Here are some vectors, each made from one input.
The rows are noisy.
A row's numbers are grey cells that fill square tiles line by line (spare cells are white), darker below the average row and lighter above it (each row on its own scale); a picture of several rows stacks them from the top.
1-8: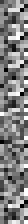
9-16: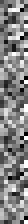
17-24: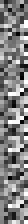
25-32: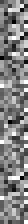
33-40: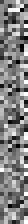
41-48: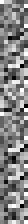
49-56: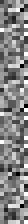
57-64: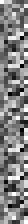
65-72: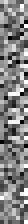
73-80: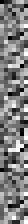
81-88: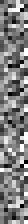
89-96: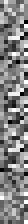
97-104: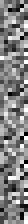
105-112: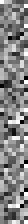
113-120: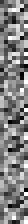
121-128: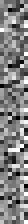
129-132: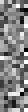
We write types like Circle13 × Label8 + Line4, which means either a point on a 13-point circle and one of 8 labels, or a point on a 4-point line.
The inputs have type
Bool × Bool × Bool.
